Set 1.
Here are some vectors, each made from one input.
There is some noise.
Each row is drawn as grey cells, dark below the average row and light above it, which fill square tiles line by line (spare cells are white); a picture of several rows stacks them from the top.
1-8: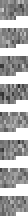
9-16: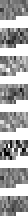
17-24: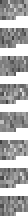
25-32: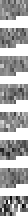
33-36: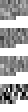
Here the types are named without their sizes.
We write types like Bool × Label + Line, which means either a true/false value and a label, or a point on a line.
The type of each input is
Bool × Bool × Bool + Unit.
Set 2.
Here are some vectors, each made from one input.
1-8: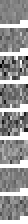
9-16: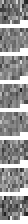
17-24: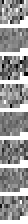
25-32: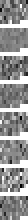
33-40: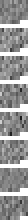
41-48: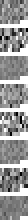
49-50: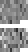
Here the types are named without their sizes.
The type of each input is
Line.
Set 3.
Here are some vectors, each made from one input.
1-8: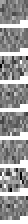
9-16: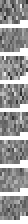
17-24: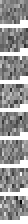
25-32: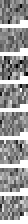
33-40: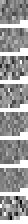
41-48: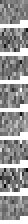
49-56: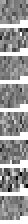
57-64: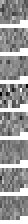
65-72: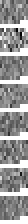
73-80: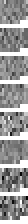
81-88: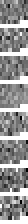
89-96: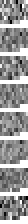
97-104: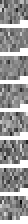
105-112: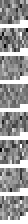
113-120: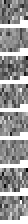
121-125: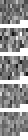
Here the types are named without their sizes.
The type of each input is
Tree.
